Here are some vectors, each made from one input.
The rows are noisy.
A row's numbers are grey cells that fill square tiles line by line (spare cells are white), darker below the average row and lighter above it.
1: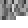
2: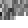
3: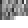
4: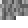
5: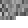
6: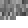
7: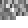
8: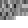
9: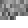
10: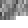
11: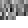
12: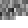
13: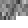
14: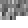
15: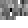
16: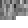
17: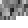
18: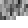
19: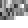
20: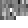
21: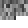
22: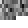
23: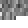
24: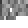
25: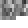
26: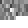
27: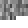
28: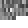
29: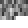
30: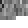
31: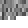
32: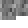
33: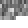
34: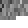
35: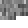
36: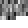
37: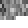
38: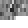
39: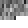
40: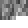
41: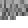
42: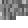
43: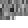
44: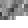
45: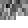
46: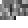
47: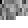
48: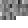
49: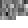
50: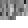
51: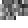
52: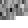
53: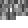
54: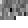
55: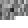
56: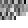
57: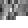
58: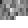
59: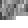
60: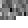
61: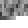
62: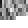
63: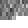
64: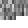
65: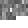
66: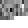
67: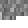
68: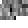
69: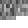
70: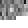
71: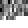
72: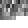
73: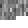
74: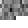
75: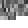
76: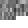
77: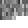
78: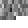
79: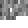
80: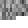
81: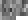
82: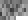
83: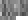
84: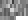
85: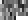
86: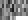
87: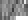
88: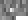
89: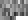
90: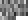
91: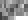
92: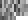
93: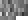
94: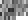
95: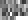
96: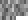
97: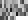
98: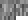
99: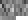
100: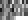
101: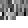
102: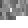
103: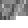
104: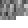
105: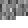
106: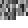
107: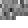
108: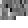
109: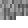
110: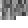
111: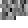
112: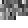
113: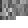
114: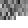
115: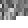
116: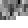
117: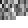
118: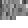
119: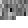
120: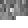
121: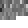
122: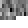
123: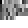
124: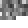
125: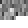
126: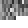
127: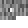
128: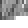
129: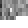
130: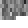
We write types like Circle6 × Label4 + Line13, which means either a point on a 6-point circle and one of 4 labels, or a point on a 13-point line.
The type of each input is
(Line7 + Line8) × Line8.
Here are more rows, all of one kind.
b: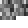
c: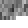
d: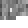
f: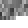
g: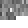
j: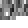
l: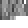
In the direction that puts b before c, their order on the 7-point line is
j, b, l, d, g, c, f.
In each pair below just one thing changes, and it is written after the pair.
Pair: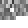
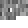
the place on the 8-point line
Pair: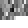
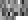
the place on the 8-point line
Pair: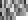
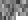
the place on the 8-point line
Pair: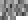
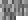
the place on the 8-point line
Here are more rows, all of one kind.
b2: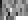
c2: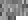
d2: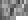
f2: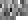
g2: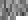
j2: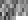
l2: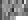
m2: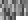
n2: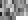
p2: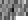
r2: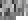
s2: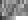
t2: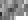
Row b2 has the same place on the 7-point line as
g2, j2 and m2.
